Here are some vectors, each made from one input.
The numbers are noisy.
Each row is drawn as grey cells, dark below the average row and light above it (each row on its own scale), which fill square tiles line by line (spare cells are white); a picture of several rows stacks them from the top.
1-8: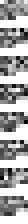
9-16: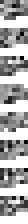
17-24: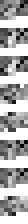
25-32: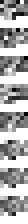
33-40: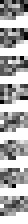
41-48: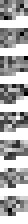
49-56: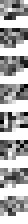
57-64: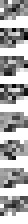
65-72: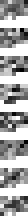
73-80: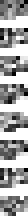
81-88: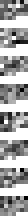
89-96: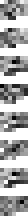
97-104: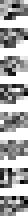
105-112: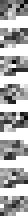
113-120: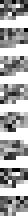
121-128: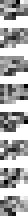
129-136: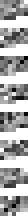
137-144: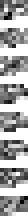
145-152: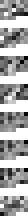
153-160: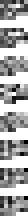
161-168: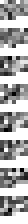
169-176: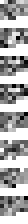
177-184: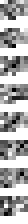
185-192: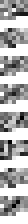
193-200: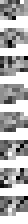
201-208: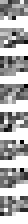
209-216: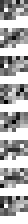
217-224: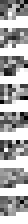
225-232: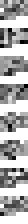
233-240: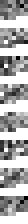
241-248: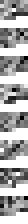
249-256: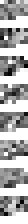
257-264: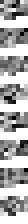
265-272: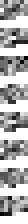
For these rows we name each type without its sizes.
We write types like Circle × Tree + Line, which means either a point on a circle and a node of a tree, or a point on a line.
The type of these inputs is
Label.
